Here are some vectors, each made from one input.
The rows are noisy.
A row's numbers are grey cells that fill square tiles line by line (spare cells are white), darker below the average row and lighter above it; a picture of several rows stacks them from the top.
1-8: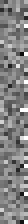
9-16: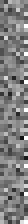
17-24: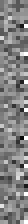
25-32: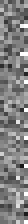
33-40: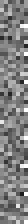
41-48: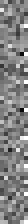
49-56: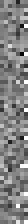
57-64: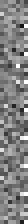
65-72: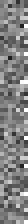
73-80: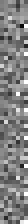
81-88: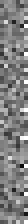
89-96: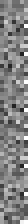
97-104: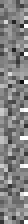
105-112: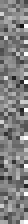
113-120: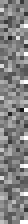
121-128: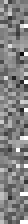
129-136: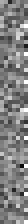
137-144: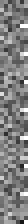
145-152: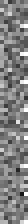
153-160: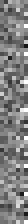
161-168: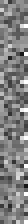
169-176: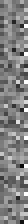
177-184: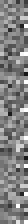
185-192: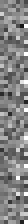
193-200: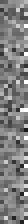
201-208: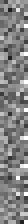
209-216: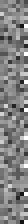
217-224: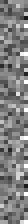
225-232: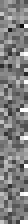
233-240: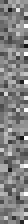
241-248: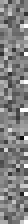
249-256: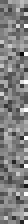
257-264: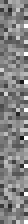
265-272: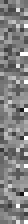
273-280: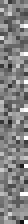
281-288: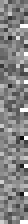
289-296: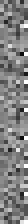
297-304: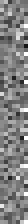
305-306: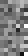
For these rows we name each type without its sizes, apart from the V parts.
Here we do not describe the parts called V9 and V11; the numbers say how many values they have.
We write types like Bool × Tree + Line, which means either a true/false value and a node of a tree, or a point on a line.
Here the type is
Circle + Line × Line × V9 + V11.
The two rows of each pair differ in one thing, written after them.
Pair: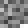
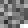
the place on one of the two lines
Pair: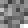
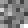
the place on one of the two lines
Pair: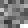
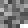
the value of V9
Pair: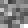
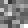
the value of V9
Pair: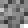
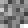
the value of V9
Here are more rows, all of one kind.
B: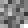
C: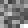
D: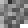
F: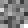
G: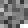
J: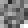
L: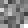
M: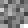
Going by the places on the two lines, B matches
F and M.
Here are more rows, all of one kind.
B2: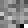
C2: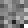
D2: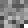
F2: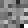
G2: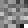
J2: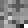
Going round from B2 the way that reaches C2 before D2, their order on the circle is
B2, G2, F2, C2, D2, J2.
